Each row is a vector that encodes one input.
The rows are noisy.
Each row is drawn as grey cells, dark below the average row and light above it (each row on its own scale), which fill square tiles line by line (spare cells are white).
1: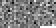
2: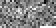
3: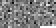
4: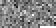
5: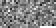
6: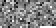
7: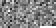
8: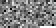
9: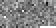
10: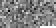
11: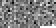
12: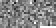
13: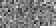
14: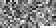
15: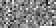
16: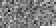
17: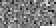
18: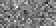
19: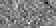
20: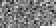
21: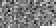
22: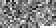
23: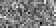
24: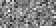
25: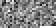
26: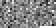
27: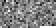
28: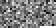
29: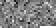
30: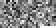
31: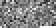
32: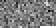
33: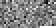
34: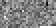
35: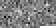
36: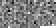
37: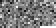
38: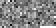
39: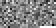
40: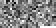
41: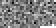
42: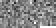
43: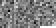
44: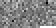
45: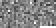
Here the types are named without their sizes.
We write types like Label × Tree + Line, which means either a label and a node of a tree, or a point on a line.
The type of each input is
Bool × Circle + Unit.
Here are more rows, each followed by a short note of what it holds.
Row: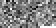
a fixed value
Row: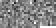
a fixed value
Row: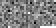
a point on a circle and a true/false value
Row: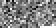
a fixed value
